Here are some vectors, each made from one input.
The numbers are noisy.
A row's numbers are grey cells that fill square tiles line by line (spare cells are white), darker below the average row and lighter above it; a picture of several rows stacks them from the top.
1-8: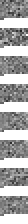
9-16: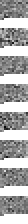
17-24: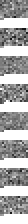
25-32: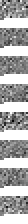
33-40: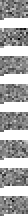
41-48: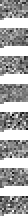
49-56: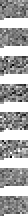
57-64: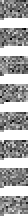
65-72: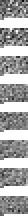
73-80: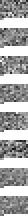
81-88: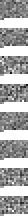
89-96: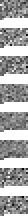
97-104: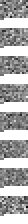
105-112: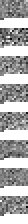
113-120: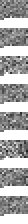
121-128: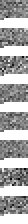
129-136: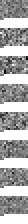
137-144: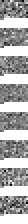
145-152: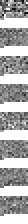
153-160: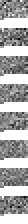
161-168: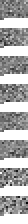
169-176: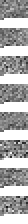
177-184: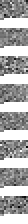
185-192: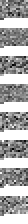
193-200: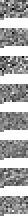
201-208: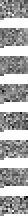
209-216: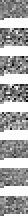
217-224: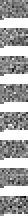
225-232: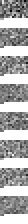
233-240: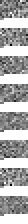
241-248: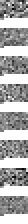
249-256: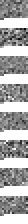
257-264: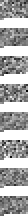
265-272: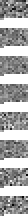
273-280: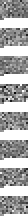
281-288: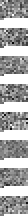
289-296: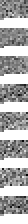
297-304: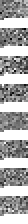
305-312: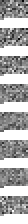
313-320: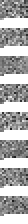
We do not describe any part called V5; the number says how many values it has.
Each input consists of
either a point on an 11-point circle, or a point on a 20-point line, or a value of V5.
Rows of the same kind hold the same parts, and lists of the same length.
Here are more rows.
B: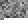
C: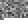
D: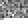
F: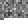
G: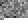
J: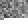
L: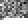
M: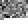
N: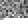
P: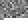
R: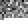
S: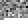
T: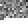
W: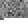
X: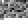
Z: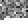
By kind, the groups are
B, C, F, G, J, M, P, W
D, L, N, S, T, Z
R, X

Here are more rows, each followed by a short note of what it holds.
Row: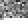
a point on an 11-point circle
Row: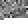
a point on a 20-point line
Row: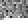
a point on an 11-point circle
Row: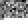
a value of V5
